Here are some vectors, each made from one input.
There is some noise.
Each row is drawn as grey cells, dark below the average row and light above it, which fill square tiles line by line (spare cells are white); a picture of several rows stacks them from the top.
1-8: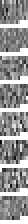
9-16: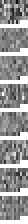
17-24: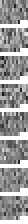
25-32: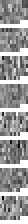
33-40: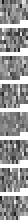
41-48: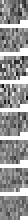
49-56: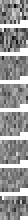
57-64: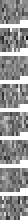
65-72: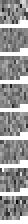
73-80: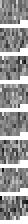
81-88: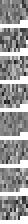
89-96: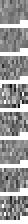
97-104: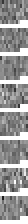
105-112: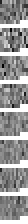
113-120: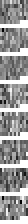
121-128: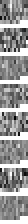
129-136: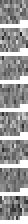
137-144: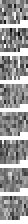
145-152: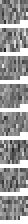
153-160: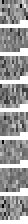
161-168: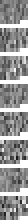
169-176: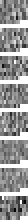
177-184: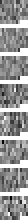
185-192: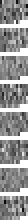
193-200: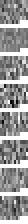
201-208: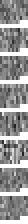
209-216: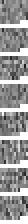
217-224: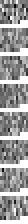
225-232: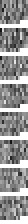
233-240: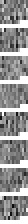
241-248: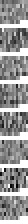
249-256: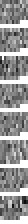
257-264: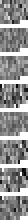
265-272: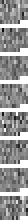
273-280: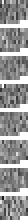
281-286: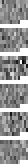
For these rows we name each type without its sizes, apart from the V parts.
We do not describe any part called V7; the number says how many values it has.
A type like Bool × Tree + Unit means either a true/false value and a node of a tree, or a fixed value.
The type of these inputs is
List(Line) + List(V7) × Tree.
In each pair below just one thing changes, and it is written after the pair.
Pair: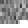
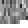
the value of V7 in item 2 of the list
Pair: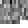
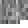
the value of V7 in item 1 of the list
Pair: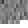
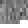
the node of the tree
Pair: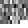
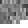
the value of V7 in item 2 of the list
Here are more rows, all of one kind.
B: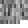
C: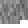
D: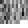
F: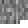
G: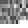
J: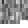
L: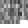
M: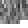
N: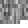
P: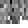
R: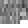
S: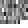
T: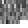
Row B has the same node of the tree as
D, N, P and S.
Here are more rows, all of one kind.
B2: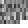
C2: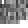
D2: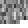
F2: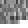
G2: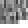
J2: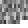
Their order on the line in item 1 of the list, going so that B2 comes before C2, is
D2, J2, B2, C2, G2, F2.
